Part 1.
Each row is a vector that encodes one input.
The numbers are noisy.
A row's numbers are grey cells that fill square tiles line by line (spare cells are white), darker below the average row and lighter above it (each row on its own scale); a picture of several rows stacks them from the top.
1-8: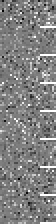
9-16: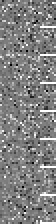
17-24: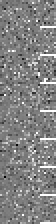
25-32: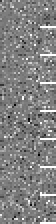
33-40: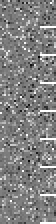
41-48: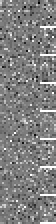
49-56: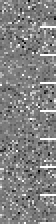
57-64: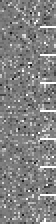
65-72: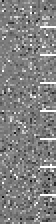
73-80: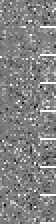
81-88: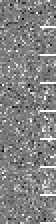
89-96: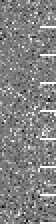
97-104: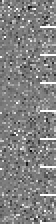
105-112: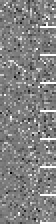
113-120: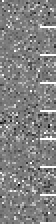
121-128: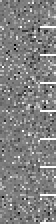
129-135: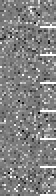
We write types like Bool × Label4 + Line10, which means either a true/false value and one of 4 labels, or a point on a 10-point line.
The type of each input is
Label4 × Tree7 + Unit.
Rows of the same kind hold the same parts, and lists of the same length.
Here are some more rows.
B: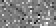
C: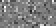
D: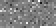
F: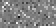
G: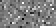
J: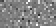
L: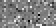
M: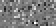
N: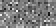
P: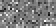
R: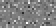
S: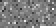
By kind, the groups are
B, C, D, F, G, J, L, M, R, S
N, P

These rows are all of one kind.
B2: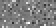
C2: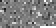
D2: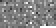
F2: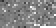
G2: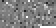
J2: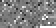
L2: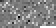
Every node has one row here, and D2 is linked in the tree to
C2, F2 and G2.
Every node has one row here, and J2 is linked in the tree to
C2.
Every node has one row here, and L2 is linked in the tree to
G2.
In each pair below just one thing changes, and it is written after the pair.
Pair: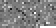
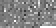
the node of the tree
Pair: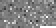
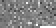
the node of the tree
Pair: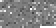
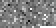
the node of the tree
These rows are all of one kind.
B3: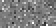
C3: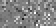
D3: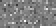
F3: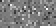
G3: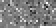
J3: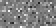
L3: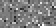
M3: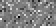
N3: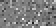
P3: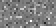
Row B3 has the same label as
C3, G3, J3 and P3.
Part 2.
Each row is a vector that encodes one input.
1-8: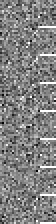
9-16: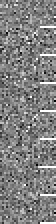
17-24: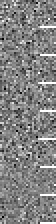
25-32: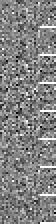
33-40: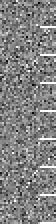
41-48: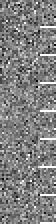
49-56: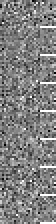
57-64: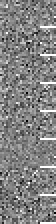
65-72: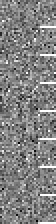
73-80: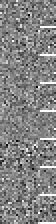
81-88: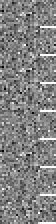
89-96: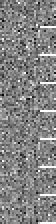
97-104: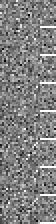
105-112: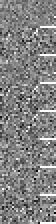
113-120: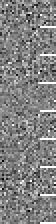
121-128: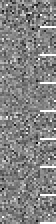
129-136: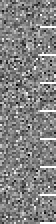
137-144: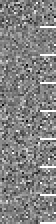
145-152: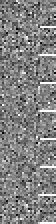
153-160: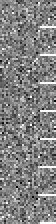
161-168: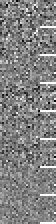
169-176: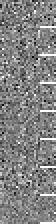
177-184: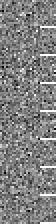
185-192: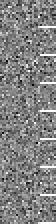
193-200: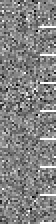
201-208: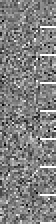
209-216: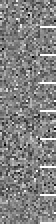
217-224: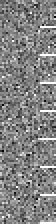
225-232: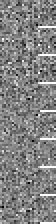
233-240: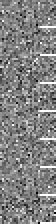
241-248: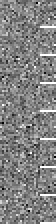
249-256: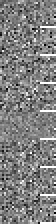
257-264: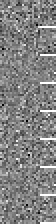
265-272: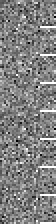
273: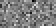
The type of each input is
List2(Circle10).
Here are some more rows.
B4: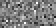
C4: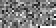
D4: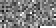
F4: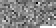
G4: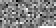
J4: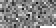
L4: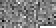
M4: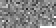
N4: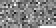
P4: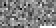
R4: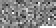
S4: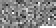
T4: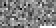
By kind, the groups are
B4, C4, L4, M4, N4
D4, F4, G4, J4, R4, S4
P4, T4

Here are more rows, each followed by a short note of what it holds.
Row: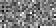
a list of one item
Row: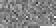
a list of one item
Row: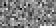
the empty list
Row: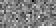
a list of two items
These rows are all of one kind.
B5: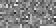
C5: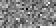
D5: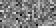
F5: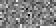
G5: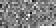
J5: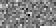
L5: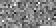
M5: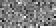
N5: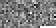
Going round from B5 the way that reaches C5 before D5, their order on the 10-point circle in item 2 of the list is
B5, F5, M5, C5, G5, D5, N5, J5, L5.
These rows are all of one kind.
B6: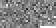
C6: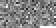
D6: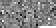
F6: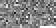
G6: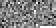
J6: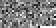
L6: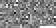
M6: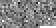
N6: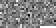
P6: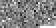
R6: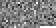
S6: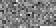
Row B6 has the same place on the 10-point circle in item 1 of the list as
C6, F6 and L6.
